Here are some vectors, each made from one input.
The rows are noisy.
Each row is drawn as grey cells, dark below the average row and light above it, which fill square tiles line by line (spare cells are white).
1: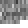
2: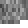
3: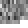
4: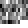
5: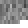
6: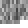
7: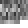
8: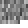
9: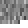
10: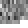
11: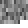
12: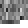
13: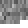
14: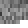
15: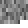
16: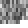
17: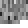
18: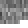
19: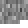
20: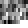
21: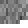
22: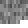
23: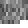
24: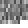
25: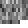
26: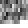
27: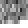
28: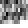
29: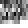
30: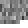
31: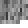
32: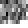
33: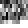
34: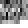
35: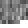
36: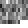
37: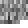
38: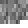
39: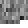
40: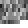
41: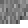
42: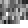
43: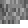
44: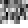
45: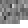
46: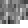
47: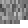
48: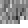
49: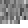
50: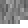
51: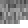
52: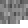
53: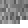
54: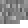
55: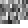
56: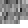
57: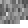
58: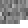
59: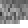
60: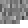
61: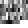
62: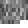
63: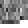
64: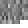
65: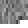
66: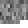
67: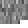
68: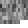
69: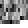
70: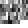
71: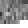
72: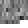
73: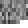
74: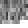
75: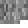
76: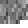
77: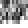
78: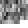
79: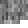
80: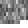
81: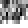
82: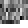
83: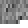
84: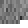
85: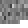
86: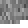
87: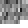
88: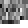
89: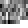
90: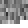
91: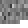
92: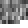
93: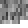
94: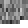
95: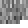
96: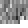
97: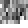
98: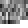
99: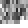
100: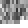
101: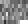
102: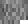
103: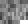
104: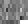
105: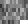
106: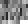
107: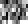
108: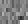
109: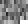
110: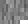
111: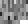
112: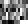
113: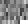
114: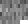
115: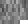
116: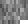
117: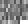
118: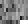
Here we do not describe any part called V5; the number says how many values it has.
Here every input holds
a value of V5, together with either a fixed value, or a node of a 7-node tree, or three true/false values.
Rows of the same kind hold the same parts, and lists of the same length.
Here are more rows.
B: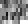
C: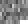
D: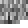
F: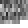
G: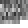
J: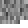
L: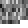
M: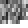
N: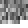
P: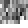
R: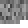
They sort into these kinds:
B, C, F, G, L
D, P
J, M, N, R

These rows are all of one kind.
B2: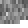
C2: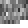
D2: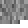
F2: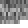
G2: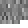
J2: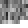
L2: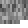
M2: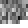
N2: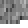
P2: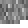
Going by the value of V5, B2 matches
C2, G2, J2 and P2.
